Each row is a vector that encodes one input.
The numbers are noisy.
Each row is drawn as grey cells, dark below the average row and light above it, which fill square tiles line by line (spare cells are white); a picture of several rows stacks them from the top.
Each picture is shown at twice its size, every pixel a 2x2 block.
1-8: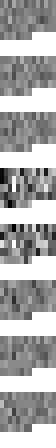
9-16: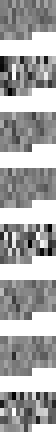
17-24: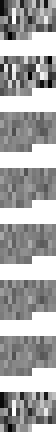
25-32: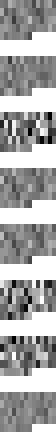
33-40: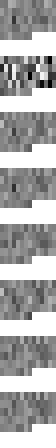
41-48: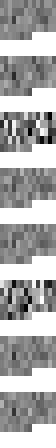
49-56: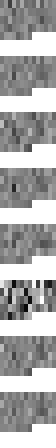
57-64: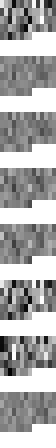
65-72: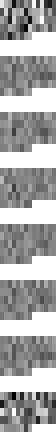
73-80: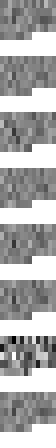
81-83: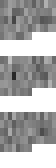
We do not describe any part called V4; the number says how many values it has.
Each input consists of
either a point on each of three 5-point lines, or a value of V4.
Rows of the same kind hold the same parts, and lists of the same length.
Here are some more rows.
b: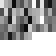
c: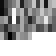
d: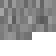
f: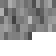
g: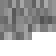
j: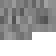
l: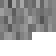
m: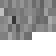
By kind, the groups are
b, c
d, f, g, j, l, m

